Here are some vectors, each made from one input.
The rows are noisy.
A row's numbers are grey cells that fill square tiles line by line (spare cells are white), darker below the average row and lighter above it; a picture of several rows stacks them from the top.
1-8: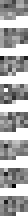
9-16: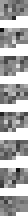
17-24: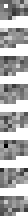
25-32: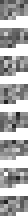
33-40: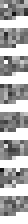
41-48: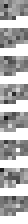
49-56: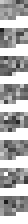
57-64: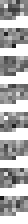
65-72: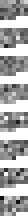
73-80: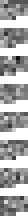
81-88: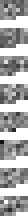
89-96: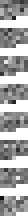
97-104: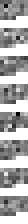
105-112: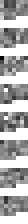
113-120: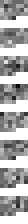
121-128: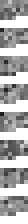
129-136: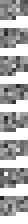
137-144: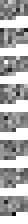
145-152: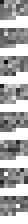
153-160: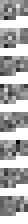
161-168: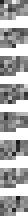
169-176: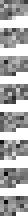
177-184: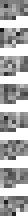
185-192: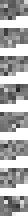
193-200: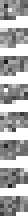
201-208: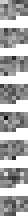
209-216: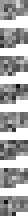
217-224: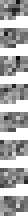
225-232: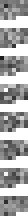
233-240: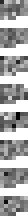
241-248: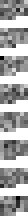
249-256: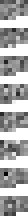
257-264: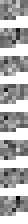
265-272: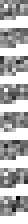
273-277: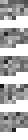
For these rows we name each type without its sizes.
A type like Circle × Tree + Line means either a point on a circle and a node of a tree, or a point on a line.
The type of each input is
Line × (Line + Tree).
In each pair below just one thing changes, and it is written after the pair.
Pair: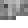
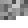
the place on the line
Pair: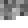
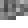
the place on the line
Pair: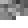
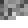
the node of the tree
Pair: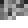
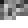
the place on the line
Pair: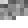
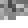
the place on the line
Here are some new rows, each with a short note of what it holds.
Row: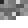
a point on a line and a node of a tree
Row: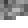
a point on a line and a node of a tree
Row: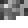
a point on each of two lines
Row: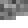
a point on each of two lines
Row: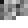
a point on a line and a node of a tree
